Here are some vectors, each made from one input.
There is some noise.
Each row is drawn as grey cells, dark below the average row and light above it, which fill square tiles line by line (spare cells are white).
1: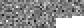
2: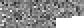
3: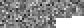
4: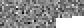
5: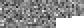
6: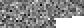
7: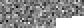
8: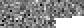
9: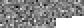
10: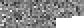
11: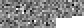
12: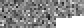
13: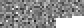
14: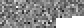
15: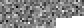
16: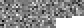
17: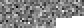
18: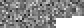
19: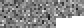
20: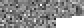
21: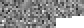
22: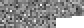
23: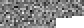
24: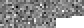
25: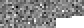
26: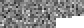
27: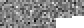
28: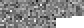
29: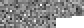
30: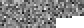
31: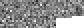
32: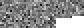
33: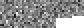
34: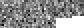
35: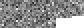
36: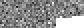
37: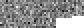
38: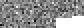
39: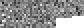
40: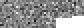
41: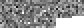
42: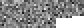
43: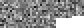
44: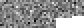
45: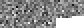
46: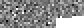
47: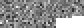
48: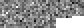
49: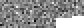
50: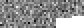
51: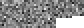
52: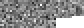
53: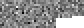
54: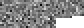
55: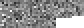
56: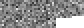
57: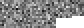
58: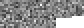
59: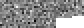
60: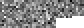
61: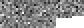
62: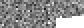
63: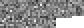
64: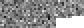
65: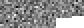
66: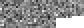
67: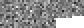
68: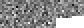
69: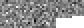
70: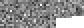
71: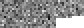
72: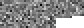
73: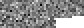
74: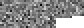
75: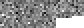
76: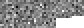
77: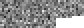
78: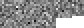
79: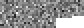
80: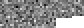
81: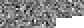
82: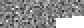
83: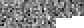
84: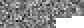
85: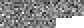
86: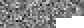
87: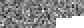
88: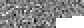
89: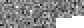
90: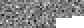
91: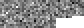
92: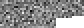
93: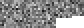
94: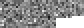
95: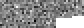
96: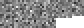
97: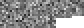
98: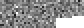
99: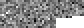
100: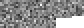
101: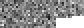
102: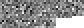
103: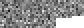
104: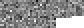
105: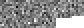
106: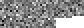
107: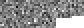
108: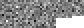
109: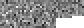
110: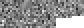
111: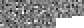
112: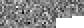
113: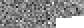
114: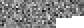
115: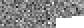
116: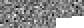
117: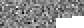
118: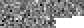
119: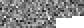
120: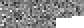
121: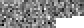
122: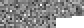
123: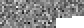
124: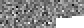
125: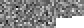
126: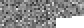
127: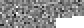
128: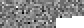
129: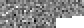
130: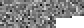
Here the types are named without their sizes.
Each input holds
a label and a true/false value, together with either a label, or a node of a tree.
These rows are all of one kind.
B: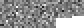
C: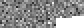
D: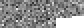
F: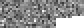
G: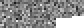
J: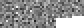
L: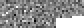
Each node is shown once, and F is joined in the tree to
C and D.
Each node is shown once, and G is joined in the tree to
B.
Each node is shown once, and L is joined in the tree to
J.
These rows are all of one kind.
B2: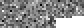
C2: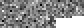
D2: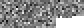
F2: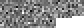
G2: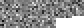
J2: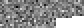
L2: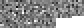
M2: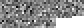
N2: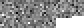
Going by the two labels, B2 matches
C2 and F2.
